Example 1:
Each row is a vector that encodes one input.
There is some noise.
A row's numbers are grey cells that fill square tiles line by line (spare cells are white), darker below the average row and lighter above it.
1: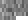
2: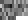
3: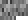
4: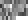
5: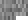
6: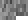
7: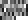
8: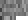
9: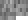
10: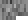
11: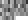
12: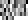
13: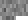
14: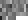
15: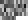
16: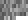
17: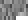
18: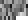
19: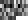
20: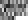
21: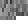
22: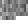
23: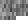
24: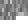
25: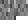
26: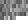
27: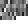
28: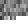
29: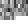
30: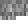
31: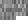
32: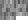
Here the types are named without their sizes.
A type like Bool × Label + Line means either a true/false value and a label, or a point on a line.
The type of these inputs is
Line.
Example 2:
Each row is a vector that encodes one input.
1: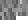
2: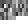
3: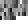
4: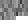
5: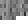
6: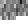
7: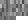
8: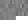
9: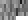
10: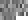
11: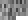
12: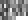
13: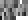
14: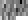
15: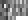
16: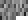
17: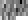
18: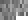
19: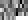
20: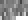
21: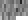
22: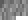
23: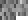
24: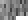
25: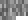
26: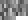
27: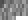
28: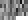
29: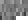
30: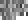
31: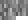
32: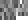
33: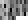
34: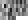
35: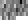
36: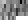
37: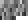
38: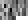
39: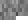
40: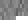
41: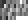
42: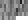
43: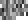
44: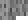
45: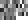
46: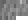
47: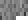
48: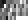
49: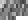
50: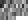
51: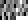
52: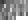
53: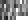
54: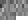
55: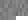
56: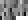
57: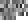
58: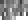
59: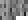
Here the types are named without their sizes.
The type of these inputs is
Line.
